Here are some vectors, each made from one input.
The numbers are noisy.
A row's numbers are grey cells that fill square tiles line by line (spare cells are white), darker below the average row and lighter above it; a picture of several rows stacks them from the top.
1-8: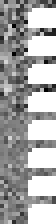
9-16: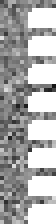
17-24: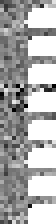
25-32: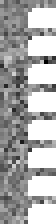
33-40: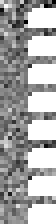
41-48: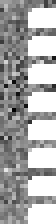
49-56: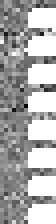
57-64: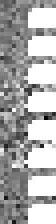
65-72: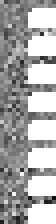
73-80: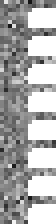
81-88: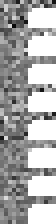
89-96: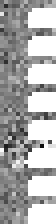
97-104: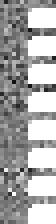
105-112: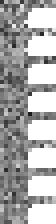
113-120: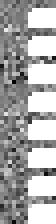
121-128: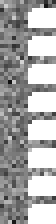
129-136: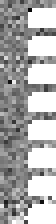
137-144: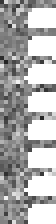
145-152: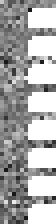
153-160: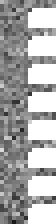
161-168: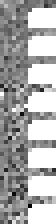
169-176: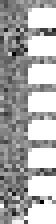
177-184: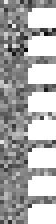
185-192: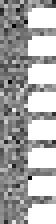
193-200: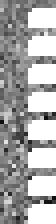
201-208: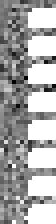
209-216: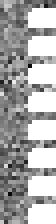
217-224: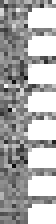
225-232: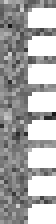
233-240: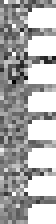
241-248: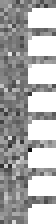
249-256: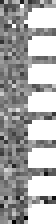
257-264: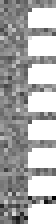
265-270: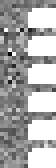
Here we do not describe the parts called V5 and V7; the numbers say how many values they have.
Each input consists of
a point on each of two 10-point circles, together with either a true/false value and a value of V5, or a value of V7.
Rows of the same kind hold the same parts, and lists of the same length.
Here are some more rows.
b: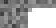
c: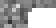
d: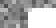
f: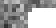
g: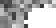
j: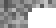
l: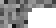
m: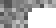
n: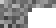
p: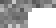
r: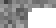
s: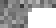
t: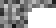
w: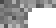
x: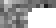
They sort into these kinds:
b, c, d, g, j, l, m, p, r, s, t, w
f, n, x

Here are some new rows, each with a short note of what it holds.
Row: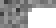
a point on each of two 10-point circles, a true/false value and a value of V5
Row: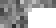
a point on each of two 10-point circles, a true/false value and a value of V5
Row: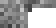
a point on each of two 10-point circles and a value of V7
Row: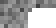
a point on each of two 10-point circles, a true/false value and a value of V5
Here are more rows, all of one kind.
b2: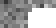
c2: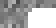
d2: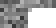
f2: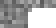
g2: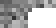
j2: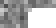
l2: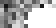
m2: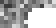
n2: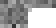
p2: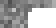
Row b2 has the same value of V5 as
d2 and f2.
